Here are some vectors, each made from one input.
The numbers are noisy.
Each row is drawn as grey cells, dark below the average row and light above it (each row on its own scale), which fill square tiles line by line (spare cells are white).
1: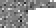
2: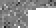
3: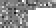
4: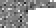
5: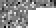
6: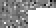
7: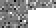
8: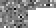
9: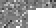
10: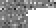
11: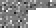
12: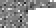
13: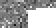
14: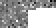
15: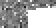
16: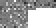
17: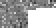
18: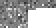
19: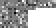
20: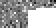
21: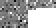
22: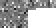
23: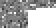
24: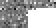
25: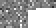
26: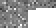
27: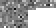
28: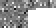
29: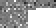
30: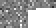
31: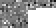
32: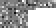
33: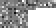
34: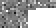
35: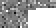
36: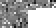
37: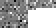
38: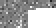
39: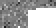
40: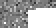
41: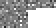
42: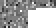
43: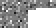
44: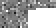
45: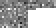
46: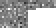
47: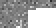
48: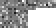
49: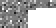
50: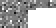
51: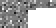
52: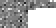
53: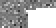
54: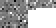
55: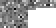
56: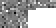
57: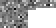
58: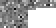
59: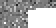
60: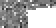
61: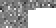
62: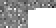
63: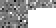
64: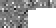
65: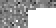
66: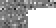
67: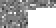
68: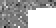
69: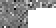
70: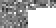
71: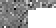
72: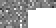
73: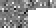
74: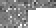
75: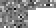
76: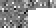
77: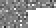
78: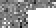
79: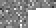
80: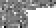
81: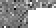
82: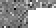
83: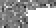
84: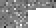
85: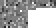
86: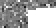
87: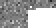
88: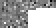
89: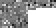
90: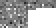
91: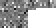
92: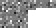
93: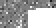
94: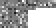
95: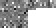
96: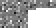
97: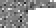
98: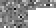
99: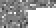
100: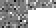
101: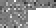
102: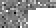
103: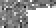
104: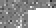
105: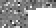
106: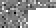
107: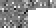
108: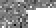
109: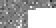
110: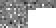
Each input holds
a point on a 9-point line, together with either a point on a 6-point circle, or a fixed value.
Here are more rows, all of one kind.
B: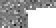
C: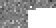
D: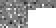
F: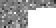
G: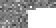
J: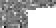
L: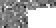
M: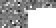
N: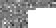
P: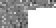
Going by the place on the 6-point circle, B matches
J and P.
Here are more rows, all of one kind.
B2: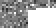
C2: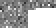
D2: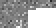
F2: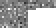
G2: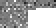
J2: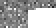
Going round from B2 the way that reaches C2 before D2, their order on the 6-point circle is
B2, C2, J2, D2, G2, F2.
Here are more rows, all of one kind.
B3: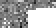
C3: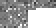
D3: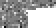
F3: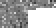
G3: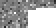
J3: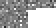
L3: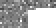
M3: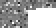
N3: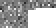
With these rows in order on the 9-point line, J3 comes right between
C3 and L3.
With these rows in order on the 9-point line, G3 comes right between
D3 and F3.
